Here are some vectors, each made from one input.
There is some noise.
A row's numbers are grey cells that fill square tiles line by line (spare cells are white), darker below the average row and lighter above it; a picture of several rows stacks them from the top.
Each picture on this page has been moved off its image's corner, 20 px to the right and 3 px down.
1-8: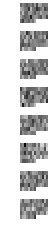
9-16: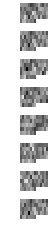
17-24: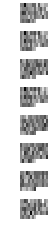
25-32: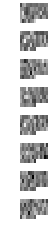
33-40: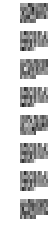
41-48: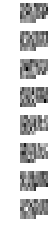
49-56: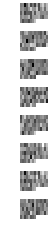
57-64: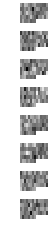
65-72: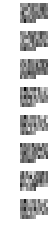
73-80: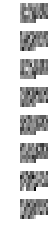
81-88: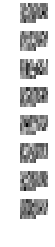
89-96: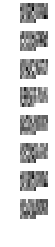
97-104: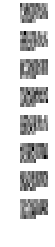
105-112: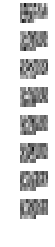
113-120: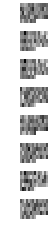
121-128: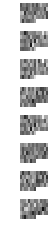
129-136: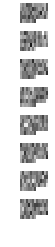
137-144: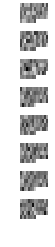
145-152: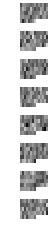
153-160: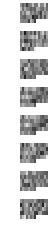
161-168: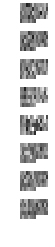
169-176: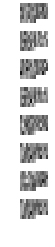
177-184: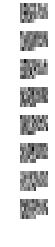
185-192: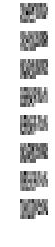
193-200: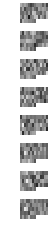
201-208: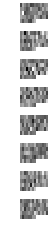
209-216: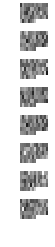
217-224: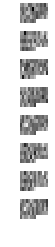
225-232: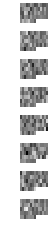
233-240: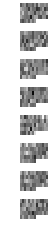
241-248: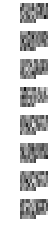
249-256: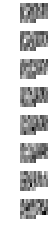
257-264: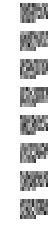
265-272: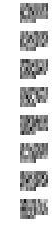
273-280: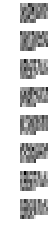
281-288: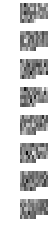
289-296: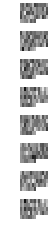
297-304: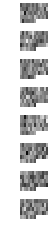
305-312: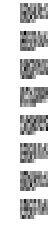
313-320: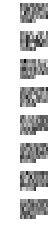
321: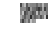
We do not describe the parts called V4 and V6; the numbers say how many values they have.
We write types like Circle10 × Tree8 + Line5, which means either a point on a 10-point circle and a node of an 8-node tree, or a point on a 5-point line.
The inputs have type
(Line13 + V4) × V6 + List2(Line7).
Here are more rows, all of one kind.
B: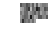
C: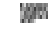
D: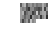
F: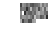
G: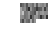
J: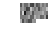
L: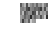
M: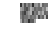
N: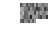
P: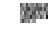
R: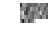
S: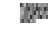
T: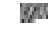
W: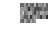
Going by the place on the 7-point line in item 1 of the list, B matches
G, N, S and W.
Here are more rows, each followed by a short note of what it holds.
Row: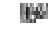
the empty list
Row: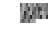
a list of two items
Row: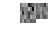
a point on a 13-point line and a value of V6
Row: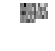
a list of one item
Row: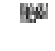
the empty list
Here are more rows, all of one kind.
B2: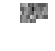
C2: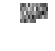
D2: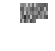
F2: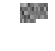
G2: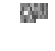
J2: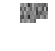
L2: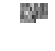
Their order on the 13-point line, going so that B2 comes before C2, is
B2, F2, D2, C2, J2, L2, G2.
